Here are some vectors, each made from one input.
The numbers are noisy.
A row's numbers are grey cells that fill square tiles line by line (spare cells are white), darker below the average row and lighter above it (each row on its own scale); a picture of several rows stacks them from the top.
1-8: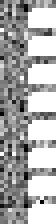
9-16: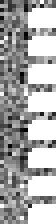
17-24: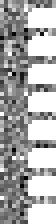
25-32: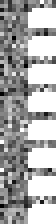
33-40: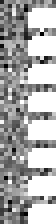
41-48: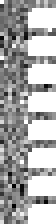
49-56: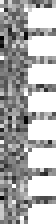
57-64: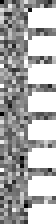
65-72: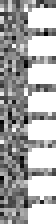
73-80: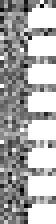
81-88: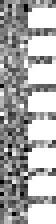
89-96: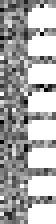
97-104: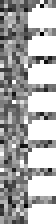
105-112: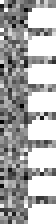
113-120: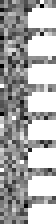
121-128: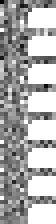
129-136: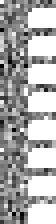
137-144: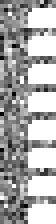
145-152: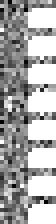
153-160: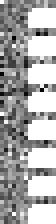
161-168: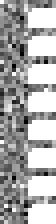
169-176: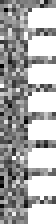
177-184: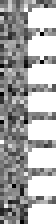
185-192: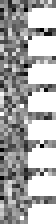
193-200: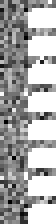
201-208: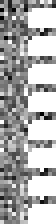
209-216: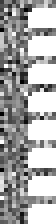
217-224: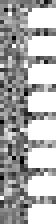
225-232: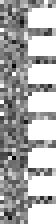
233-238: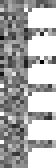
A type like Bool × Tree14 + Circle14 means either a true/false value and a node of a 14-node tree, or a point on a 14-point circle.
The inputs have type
Bool × (Line7 + Line14).
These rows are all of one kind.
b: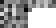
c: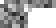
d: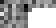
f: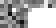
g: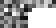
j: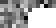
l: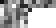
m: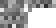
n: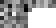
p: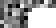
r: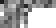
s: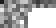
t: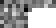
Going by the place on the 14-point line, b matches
d, l, n and r.
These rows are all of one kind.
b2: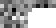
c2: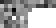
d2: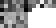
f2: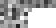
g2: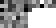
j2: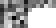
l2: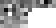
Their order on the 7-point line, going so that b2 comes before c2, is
b2, c2, g2, d2, l2, j2, f2.
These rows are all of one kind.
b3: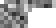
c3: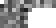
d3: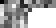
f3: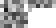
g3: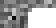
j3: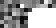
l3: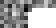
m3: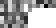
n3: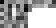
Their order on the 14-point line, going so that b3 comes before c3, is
d3, n3, l3, j3, m3, g3, f3, b3, c3.
